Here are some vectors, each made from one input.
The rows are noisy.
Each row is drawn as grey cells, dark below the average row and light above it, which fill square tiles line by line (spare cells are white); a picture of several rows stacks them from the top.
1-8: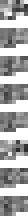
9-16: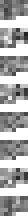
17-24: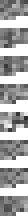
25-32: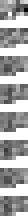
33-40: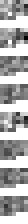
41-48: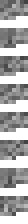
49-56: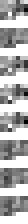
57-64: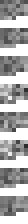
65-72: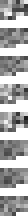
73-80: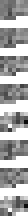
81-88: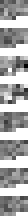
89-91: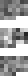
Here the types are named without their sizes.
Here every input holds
either a point on a line, or three true/false values.
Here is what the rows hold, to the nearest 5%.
About 25% of them hold a point on a line. The rest hold three true/false values.
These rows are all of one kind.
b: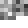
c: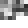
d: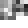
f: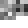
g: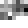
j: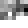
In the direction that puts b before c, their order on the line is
g, j, f, b, d, c.
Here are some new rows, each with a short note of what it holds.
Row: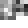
a point on a line
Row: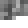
three true/false values
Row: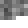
three true/false values
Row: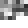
a point on a line
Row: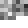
a point on a line
